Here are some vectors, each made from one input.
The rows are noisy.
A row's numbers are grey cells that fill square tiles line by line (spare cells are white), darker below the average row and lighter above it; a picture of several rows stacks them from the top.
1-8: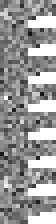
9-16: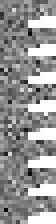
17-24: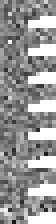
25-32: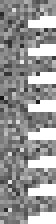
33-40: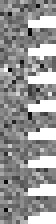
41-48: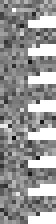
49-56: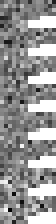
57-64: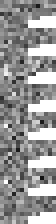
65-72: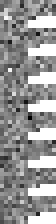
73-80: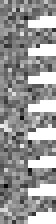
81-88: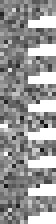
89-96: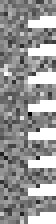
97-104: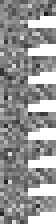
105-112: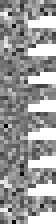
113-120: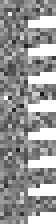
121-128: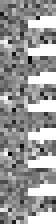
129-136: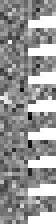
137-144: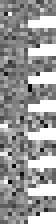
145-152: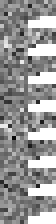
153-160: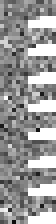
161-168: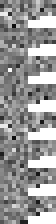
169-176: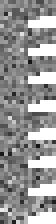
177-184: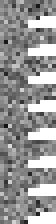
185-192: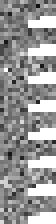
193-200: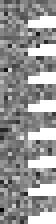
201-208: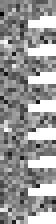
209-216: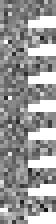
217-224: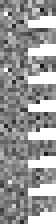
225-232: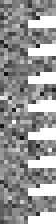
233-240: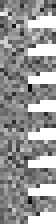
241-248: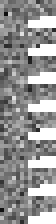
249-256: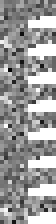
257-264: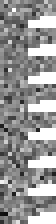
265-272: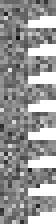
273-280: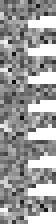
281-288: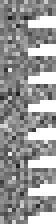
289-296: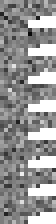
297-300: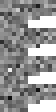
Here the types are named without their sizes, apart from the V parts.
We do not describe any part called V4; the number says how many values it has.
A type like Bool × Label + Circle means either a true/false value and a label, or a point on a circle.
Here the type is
(Label + Line) × List(Bool × V4).
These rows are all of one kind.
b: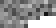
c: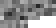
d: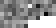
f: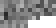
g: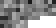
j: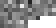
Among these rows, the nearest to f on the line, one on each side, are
c and d.
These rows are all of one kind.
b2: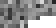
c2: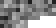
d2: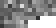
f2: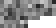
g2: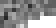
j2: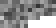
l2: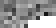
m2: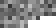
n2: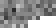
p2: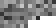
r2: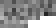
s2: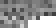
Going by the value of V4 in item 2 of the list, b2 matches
g2, l2 and s2.
